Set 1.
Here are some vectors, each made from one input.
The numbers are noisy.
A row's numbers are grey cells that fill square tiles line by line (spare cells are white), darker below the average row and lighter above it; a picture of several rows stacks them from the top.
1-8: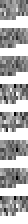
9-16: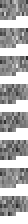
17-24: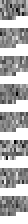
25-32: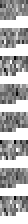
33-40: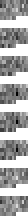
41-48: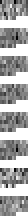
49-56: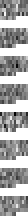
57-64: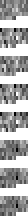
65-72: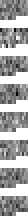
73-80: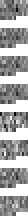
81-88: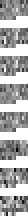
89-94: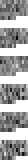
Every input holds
a point on a 3-point line and a point on a 4-point line.
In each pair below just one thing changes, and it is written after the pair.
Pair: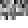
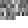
the place on the 3-point line
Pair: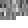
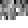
the place on the 3-point line
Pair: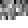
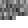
the place on the 3-point line
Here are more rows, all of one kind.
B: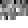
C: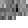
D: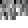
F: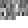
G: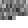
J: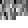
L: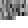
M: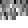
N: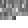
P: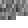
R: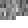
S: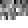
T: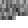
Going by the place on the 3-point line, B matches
D, J, M and S.
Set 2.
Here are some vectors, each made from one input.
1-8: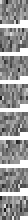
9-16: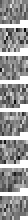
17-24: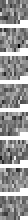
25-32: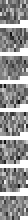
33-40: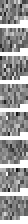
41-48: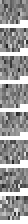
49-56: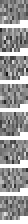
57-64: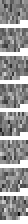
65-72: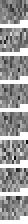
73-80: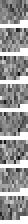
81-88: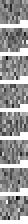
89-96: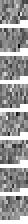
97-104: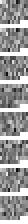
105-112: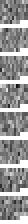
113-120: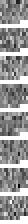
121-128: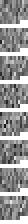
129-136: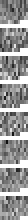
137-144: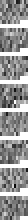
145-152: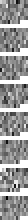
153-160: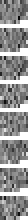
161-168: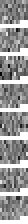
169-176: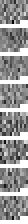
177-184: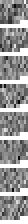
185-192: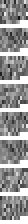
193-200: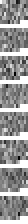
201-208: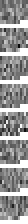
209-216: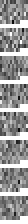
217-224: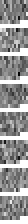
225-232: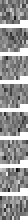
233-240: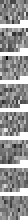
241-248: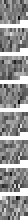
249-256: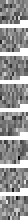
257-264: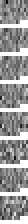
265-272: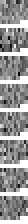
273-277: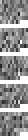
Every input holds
a node of a 16-node tree.
